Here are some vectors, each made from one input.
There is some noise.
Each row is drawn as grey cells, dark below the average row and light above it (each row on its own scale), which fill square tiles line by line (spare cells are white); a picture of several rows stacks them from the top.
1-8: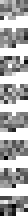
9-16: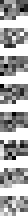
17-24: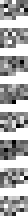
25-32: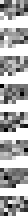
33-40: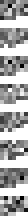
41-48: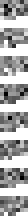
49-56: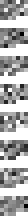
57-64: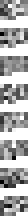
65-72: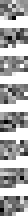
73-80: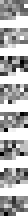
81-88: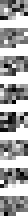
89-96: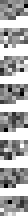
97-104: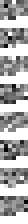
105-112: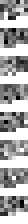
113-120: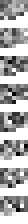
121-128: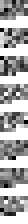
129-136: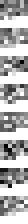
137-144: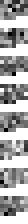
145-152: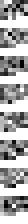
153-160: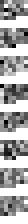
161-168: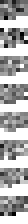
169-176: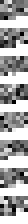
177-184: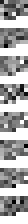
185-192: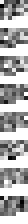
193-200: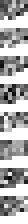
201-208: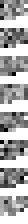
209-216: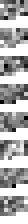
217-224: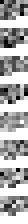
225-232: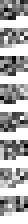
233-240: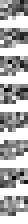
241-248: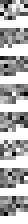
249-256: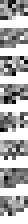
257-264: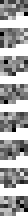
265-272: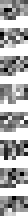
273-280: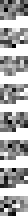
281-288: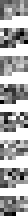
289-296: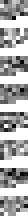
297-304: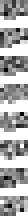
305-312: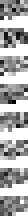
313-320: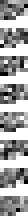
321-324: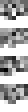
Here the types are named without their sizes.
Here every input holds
a label and a point on a line.
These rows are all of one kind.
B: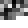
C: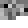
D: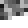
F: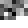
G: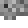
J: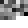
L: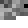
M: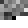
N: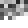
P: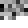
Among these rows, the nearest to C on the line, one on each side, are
D and N.
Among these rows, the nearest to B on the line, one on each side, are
F and M.
